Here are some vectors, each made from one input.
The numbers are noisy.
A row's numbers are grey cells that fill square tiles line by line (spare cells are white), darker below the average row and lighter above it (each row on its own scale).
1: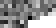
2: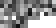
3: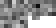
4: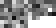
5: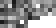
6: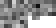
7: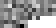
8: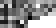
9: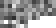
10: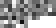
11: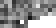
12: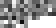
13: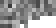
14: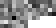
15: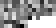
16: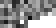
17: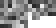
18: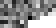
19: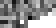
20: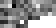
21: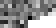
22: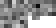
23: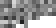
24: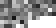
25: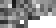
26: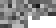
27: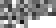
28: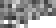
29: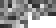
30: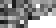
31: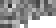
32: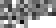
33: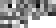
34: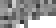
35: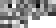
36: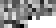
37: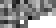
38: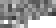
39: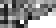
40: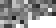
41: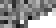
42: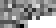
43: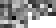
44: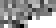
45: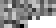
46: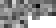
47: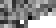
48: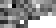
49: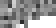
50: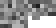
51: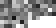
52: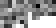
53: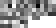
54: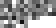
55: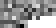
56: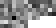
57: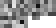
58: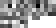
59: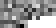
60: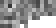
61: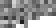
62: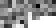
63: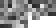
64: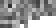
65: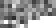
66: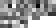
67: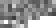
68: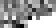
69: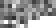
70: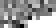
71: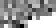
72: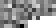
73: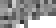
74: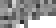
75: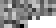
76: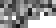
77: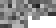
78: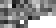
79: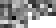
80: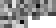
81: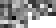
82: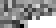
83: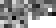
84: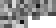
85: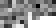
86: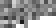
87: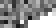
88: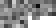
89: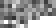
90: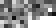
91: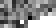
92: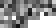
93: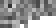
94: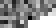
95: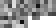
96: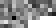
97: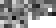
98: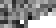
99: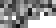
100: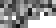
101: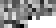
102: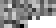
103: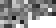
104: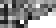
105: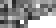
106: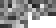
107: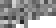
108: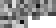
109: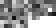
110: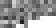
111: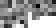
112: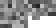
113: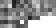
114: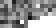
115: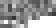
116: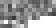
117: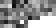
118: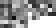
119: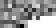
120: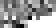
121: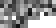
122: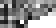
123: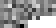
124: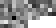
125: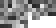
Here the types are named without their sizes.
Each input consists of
either four true/false values, or a list of points on a circle.
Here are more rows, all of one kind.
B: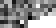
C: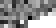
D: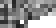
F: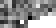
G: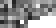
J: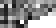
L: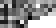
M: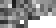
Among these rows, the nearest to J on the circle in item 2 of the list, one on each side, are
D and L.
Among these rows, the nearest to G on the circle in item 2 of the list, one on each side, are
F and M.
